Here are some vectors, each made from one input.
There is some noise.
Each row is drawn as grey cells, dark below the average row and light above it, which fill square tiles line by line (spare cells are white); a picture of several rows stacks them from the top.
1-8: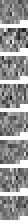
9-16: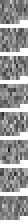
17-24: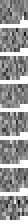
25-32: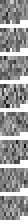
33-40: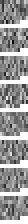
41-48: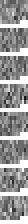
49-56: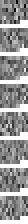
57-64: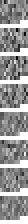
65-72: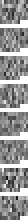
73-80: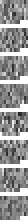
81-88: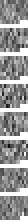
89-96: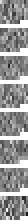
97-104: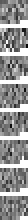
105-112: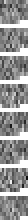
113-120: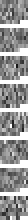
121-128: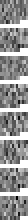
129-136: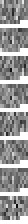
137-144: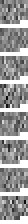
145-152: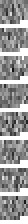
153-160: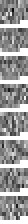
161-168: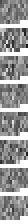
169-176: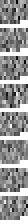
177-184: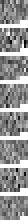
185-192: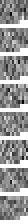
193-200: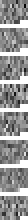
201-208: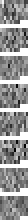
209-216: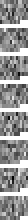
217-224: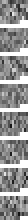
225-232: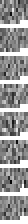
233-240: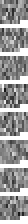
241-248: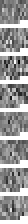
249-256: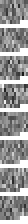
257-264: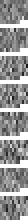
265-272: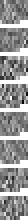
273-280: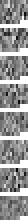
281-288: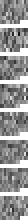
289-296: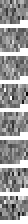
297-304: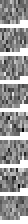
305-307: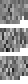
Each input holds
either a point on an 11-point circle, or a node of a 17-node tree.
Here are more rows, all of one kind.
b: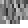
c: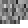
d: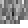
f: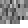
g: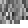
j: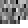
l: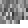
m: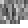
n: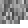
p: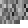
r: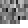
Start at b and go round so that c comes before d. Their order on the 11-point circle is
b, f, r, j, c, p, g, l, n, d, m.
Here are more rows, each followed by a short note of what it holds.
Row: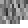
a point on an 11-point circle
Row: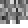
a node of a 17-node tree
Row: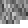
a node of a 17-node tree
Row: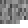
a node of a 17-node tree
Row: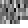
a point on an 11-point circle
